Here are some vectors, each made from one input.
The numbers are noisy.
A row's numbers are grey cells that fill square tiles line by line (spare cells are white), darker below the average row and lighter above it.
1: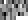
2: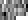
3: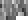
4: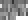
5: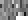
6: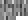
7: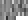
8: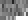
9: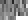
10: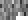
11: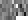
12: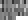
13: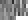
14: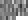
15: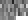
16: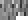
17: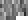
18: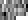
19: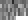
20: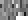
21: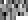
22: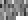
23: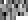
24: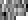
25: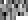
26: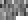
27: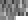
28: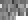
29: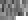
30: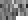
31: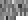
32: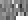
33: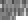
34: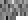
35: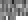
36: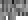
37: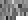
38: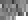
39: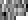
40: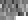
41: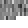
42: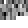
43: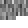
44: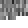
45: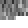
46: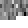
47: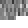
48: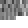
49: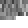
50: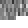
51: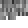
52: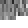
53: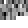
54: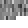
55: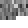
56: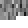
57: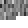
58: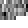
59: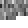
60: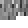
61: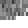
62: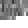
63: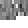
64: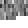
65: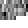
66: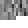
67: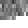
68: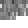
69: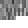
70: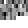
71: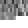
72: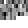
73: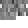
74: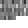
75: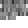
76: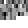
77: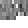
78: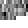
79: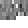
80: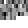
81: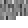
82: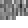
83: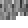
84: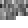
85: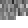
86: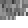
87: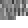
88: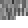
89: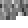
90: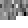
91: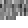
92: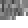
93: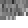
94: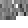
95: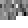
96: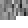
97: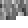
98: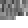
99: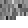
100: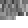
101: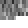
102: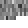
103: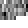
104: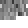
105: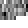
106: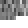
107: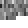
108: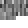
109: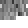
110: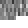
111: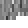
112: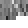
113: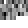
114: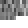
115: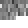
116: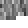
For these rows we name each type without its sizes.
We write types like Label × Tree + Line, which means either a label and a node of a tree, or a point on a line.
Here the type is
Bool × (Line × Line + Unit).
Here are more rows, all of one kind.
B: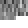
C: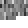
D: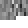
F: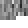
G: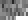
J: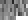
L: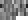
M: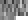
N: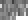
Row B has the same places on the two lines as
C and M.
